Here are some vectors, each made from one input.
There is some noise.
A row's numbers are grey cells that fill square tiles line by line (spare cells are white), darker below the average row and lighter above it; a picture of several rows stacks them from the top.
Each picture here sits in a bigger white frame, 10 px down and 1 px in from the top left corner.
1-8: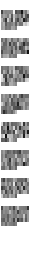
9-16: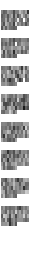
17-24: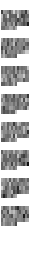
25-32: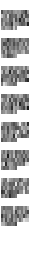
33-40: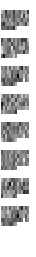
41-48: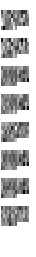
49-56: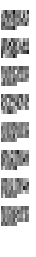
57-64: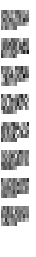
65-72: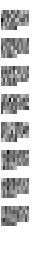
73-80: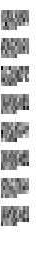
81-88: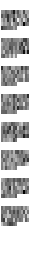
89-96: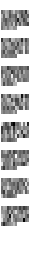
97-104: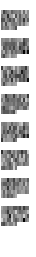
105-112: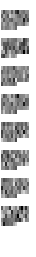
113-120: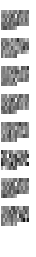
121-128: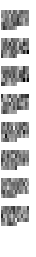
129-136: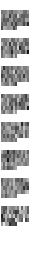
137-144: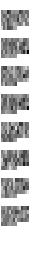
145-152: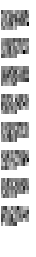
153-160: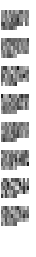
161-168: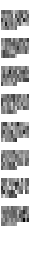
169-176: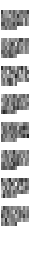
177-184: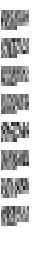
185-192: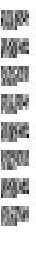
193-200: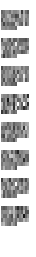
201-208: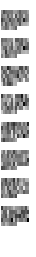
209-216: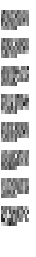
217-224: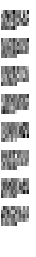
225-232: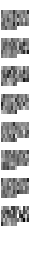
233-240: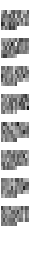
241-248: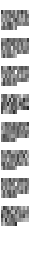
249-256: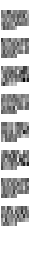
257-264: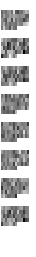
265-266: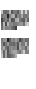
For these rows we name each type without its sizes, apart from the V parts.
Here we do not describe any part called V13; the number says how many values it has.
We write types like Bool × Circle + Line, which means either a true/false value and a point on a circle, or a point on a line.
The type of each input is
Bool × Circle + Line + V13.
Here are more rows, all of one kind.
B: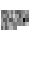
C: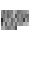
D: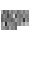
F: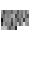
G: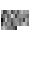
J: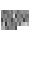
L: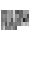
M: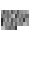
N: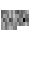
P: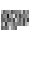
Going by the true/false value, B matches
L and N.
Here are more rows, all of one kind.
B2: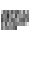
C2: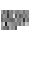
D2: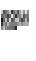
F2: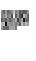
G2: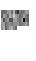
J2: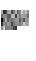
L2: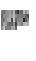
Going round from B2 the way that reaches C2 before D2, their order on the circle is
B2, C2, F2, J2, G2, L2, D2.
